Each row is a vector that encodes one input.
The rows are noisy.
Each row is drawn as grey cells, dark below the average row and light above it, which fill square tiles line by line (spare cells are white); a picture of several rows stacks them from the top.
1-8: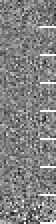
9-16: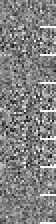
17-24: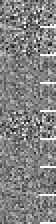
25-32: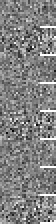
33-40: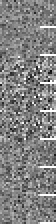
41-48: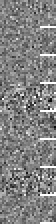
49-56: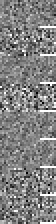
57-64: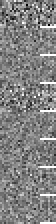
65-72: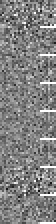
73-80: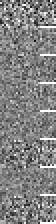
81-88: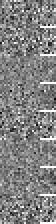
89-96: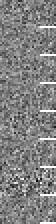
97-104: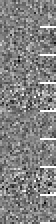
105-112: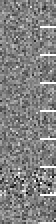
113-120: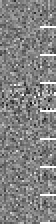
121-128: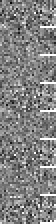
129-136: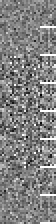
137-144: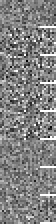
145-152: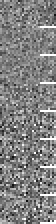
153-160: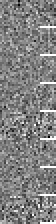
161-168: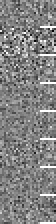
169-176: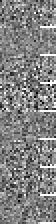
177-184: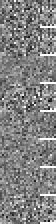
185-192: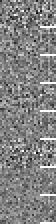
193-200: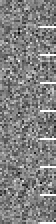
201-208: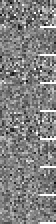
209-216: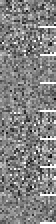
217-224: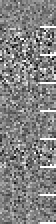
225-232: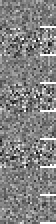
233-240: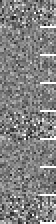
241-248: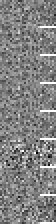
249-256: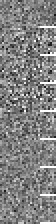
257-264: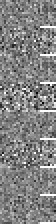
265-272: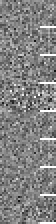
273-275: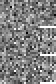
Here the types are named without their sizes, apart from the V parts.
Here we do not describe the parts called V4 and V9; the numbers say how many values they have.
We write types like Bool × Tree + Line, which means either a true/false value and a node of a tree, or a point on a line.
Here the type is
List(Line) + V4 × V4 × V9.
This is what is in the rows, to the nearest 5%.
About 30% of them hold two values of V4 and a value of V9. The rest are lists of points on a line.
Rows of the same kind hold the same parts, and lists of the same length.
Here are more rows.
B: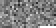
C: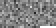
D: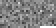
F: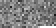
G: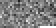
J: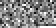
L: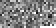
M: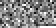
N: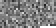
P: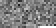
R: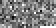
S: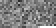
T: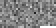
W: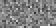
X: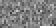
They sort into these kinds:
B, F, G, P, S
C, D, T, X
J, M
L, R
N, W

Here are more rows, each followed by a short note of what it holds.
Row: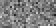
a list of one item
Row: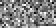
the empty list
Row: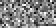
the empty list
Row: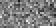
a list of one item
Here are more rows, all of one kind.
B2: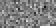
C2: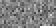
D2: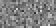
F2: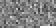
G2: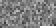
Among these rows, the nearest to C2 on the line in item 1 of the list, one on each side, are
D2 and G2.
